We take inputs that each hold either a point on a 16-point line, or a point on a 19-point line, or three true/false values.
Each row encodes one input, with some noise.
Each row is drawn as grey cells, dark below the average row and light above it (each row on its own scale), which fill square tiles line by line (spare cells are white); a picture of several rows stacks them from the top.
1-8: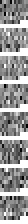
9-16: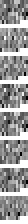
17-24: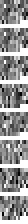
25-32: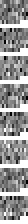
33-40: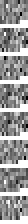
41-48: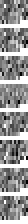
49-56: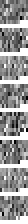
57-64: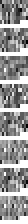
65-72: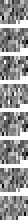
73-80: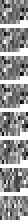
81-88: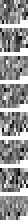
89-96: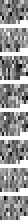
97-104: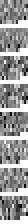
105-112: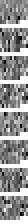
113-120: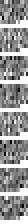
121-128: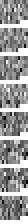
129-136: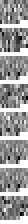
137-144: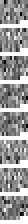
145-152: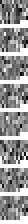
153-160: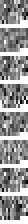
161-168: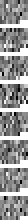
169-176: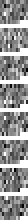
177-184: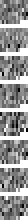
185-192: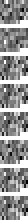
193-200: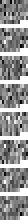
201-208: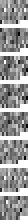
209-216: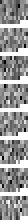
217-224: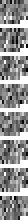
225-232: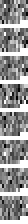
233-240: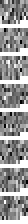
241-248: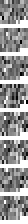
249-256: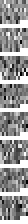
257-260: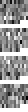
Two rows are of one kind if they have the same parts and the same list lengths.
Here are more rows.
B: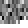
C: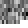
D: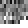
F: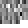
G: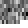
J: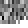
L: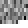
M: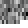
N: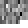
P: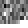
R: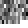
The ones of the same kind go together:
B, D, J, P
C, G, M, R
F, L, N

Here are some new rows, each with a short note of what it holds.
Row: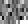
a point on a 19-point line
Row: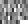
three true/false values
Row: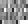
three true/false values
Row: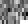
a point on a 16-point line
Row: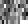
a point on a 16-point line
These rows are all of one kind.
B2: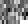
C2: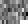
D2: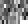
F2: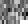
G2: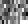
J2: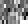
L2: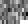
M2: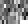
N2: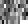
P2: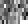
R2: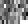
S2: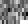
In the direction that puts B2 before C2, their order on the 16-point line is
G2, N2, R2, P2, D2, M2, J2, B2, F2, S2, L2, C2.
